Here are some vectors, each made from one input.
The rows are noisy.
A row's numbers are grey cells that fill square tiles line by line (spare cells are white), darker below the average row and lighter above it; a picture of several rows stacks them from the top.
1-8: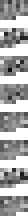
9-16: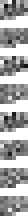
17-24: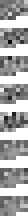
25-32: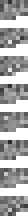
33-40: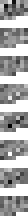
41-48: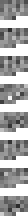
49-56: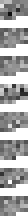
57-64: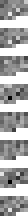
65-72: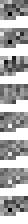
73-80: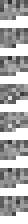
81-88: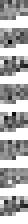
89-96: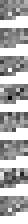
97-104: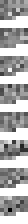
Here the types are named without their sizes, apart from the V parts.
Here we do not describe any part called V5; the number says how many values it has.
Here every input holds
a true/false value, together with either a point on a line, or a value of V5.
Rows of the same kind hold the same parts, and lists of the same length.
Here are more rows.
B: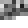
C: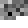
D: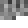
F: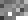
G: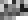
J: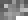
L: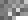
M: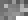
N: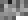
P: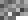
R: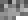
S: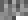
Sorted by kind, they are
B, C, G
D, F, J, L, M, N, P, R, S

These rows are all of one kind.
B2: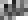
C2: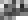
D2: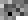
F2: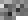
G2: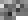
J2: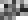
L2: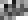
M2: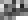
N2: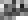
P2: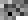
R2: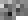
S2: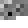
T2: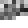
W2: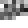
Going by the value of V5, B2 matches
D2, L2 and P2.
